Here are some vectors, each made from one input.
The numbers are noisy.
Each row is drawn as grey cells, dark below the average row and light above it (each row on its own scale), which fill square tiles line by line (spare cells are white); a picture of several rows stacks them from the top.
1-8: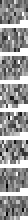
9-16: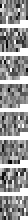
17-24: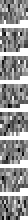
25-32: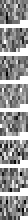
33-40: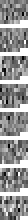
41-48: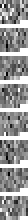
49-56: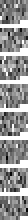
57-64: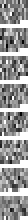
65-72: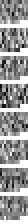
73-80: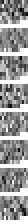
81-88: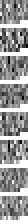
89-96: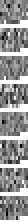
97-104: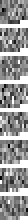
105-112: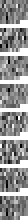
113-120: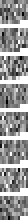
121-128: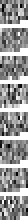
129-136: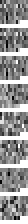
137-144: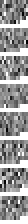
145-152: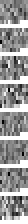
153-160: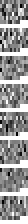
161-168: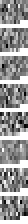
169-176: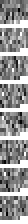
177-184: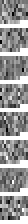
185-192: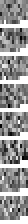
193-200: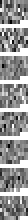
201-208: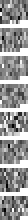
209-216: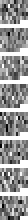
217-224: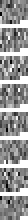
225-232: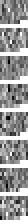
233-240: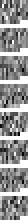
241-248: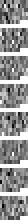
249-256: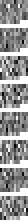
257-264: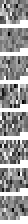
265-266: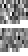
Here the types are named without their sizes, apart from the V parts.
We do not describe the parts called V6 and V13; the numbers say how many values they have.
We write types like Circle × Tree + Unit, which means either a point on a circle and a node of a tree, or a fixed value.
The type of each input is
Bool × Bool × Bool × V13 + Line × V6.
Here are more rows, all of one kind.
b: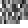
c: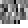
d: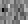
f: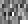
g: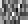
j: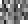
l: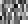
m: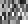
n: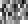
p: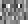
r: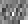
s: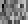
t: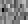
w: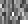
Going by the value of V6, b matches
g, j and w.
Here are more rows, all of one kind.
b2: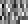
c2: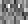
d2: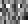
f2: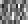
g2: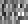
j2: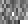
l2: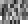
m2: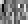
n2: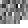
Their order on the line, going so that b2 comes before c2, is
d2, g2, b2, c2, m2, f2, n2, j2, l2.
